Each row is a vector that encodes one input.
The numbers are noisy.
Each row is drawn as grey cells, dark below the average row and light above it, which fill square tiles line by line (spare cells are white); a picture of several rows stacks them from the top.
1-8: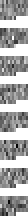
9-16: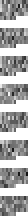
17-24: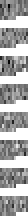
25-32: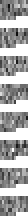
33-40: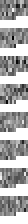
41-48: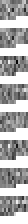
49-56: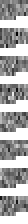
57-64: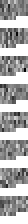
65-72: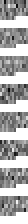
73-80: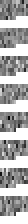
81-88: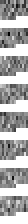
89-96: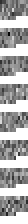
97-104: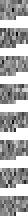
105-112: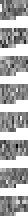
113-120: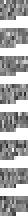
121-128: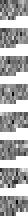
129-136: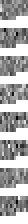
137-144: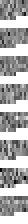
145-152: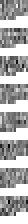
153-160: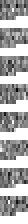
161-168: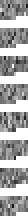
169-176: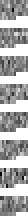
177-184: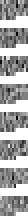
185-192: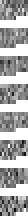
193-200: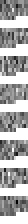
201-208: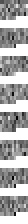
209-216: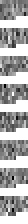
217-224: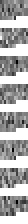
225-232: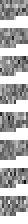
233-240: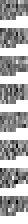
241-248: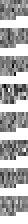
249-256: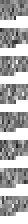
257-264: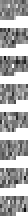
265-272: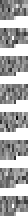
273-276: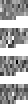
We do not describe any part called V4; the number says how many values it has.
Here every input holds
a value of V4, together with either one of 10 labels, or four true/false values.
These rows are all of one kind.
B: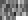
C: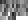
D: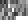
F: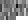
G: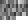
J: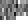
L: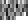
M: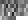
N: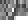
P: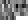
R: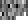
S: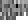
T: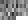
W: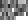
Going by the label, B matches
G, J and L.
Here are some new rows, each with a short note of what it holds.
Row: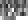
one of 10 labels and a value of V4
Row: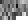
one of 10 labels and a value of V4
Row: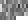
four true/false values and a value of V4
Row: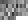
one of 10 labels and a value of V4
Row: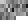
four true/false values and a value of V4
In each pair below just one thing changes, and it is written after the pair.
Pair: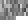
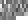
the value of V4
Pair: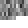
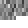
the value of V4
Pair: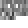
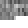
one of the four true/false values
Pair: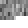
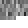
the value of V4
